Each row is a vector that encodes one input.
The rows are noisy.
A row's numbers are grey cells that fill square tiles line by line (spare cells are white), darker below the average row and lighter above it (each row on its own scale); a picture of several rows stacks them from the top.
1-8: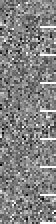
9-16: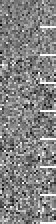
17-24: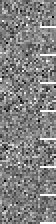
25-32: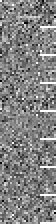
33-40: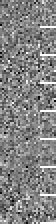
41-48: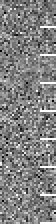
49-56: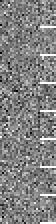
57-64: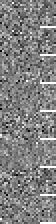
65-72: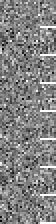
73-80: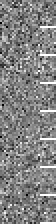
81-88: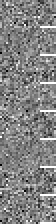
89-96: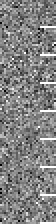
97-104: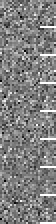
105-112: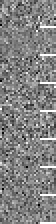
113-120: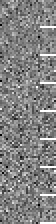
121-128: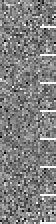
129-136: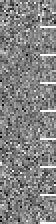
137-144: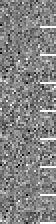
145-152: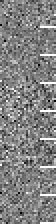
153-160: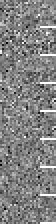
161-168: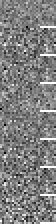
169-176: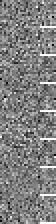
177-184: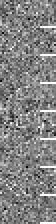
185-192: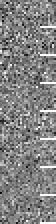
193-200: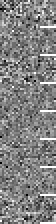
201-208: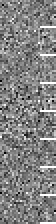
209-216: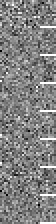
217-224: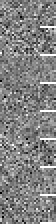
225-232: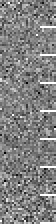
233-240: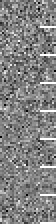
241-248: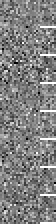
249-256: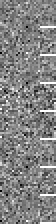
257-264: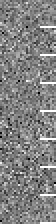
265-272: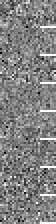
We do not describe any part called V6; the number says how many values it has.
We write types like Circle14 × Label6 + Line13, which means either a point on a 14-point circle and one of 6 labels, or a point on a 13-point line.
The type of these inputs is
Bool × (Circle5 + V6) + Line7 + Line8.
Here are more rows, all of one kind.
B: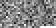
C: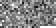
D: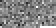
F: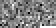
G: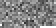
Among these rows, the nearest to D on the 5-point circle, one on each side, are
B and G.
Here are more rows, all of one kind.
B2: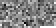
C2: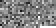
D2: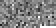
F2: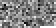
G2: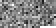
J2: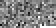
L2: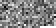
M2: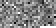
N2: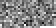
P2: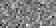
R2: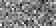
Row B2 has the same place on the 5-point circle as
D2, F2, J2 and R2.
